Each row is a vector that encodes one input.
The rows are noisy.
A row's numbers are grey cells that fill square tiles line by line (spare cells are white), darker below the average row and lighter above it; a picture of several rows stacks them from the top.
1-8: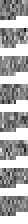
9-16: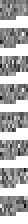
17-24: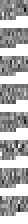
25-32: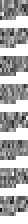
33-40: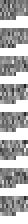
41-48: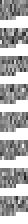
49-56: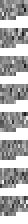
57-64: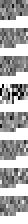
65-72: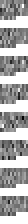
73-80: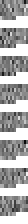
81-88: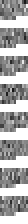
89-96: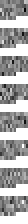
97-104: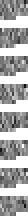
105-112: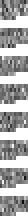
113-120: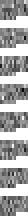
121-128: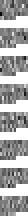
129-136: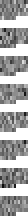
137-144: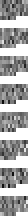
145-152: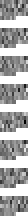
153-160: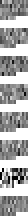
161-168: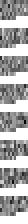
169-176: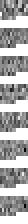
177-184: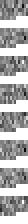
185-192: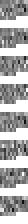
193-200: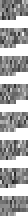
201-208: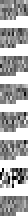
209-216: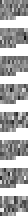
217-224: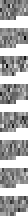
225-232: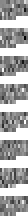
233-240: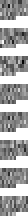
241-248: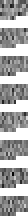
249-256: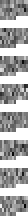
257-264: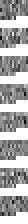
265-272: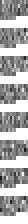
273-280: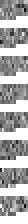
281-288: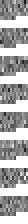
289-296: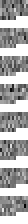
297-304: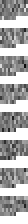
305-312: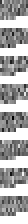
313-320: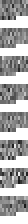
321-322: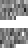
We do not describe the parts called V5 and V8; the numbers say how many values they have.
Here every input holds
either a fixed value, or one of 10 labels, a true/false value, a value of V5 and a value of V8.
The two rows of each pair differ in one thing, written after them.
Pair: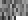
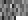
the label
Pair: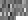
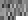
the true/false value
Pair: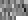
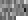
the value of V5
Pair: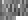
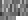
the value of V5
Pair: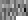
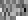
the true/false value
